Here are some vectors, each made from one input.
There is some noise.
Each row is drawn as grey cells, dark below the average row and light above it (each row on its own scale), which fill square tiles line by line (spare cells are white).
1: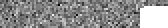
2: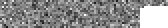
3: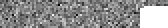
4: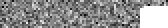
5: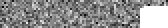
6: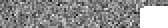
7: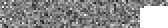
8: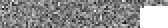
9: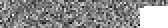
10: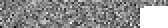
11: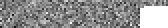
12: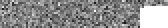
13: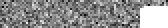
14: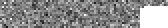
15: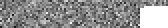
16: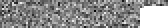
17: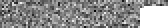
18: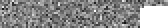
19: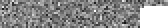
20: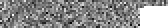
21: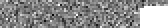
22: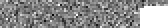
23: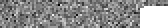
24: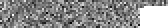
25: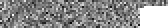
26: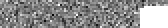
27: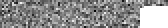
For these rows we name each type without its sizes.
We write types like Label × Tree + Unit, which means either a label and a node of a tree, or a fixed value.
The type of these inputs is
Bool × Bool × Bool.
